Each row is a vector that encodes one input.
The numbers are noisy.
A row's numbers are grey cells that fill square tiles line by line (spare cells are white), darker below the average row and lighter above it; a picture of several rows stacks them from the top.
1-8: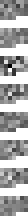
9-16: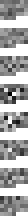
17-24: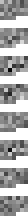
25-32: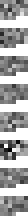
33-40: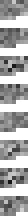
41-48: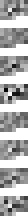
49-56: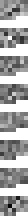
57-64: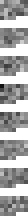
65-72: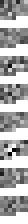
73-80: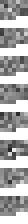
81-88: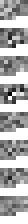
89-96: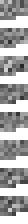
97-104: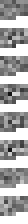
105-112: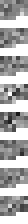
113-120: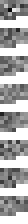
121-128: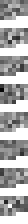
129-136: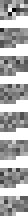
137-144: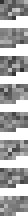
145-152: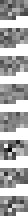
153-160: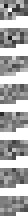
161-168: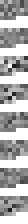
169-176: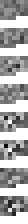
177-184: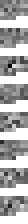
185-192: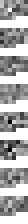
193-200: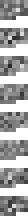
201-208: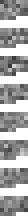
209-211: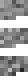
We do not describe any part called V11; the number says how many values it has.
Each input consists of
a value of V11, together with either a point on a 7-point line, or a point on a 9-point line.
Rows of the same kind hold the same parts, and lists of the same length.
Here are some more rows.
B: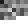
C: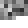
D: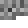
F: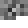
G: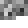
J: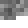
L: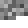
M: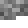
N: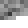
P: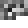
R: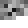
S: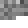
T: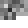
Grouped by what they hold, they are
B, J, N, R, T
C, D, F, G, L, M, P, S

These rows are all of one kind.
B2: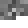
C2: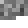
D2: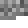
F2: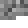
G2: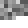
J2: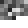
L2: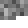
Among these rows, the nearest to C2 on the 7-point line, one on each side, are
B2 and L2.
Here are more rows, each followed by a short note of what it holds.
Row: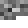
a point on a 7-point line and a value of V11
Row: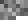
a point on a 7-point line and a value of V11
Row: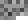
a point on a 9-point line and a value of V11
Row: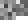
a point on a 7-point line and a value of V11
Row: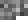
a point on a 7-point line and a value of V11
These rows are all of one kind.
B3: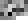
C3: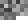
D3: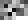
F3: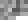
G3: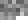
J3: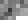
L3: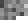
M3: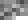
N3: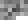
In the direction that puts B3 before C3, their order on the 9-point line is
L3, D3, M3, J3, B3, N3, C3, G3, F3.
